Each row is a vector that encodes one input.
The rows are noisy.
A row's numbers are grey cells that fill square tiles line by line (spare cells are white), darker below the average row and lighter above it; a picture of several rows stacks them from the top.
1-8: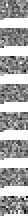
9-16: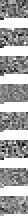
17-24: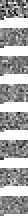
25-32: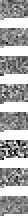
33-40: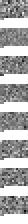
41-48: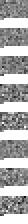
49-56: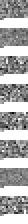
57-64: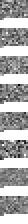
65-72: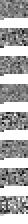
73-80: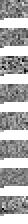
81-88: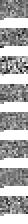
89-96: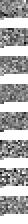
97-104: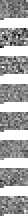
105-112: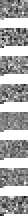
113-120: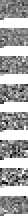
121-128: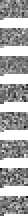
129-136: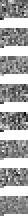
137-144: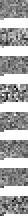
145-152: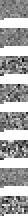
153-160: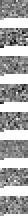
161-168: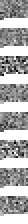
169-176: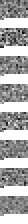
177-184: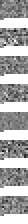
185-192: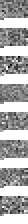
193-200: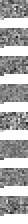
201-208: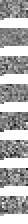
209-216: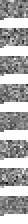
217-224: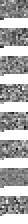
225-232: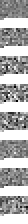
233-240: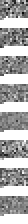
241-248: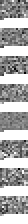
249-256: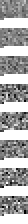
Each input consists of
one of 8 labels, together with either a point on an 8-point circle, or a point on a 15-point line.
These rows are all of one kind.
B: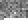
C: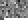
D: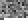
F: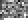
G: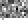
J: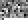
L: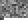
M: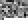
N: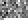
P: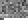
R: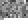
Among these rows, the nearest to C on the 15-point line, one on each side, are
P and R.
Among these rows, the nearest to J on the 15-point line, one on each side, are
D and G.
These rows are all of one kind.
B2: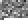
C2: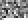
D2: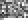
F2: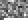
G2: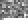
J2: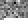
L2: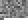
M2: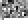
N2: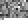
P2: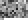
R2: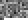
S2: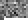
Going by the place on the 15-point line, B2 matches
F2, J2 and M2.
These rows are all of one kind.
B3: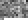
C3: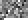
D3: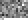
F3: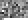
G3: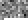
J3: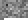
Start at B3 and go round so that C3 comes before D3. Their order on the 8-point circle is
B3, C3, F3, G3, D3, J3.
